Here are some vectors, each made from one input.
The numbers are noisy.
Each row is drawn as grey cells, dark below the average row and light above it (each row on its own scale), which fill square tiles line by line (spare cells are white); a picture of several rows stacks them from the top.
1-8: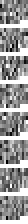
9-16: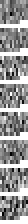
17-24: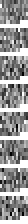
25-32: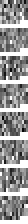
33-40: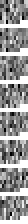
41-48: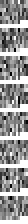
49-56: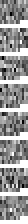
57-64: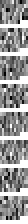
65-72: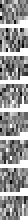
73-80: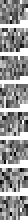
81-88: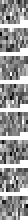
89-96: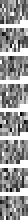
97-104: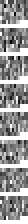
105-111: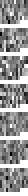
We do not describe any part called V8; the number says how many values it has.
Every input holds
one of 6 labels and a value of V8, together with either a fixed value, or four true/false values.
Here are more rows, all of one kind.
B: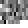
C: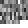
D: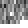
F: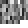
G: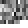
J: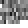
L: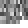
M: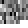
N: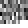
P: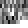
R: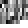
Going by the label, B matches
C, D and N.
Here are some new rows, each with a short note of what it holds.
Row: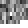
one of 6 labels, four true/false values and a value of V8
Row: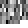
one of 6 labels and a value of V8
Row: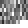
one of 6 labels and a value of V8
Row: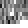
one of 6 labels and a value of V8
